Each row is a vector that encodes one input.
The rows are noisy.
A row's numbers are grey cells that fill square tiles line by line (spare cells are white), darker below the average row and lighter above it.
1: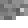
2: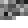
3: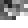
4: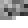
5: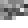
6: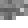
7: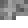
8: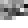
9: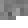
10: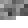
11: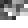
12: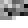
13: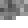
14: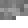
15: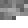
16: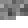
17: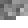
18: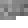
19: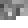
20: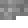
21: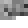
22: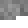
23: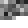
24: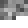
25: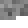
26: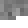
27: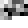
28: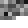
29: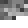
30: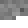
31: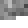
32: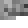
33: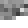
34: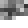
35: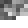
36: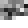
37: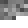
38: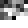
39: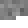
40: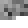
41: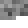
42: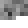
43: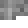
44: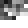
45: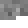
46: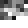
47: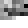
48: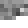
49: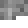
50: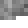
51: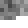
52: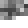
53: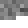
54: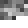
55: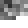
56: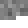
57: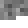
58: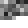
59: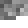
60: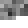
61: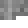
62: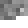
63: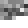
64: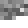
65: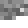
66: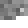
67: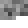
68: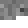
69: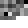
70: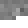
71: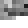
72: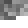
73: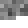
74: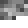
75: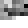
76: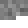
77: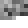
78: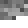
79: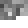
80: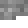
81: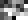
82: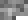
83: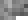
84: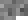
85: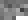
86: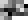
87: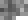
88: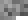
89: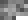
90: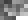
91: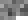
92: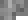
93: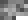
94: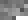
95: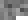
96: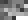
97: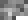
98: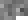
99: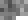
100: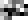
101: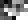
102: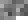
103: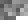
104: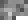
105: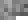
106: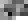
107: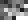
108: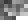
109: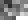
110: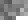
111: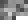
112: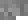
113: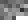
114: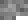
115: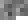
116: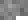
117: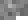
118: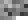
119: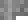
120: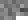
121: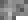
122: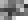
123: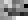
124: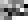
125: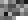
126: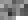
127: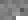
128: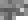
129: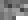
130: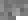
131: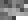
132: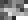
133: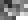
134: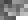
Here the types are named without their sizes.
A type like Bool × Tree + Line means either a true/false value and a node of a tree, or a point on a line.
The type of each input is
List(Line).
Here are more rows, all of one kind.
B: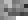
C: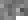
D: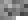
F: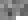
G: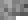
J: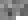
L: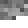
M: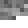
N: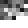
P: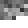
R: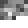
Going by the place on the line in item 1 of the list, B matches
G and R.
